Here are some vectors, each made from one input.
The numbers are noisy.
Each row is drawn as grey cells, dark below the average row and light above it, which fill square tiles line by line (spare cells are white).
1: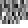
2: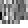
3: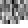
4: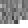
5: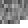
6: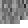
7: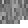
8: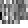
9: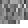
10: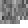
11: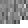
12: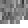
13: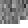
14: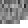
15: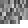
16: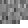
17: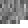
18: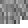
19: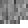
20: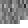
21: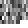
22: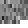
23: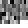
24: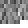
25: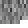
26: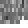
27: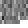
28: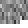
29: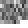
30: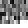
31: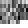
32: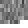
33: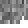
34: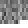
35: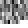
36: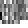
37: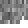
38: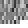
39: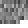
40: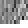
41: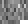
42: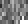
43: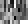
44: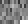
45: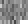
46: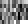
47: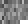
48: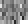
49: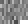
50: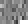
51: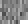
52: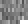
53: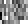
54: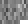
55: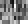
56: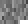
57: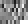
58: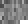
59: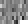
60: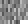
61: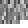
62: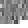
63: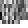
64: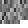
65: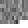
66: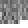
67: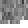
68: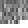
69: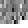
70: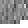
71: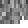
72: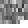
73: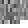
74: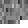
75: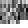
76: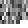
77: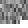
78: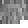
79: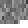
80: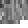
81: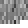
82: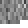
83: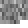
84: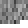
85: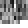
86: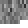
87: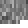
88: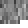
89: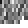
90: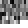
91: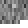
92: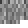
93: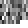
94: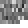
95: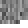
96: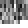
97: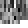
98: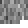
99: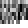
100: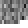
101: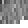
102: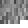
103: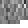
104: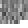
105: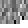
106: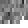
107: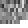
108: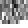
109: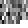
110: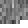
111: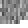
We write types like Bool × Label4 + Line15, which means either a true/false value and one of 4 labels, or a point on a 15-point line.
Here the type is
(Bool × Bool × Bool + Line6) × Line6 + Label6.
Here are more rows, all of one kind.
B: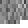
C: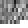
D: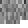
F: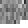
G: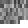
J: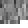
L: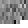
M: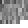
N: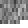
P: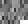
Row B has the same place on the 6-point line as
D, F and L.
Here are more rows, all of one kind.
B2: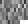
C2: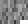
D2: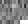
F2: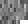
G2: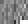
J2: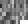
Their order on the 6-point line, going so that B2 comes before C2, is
G2, B2, C2, F2, J2, D2.
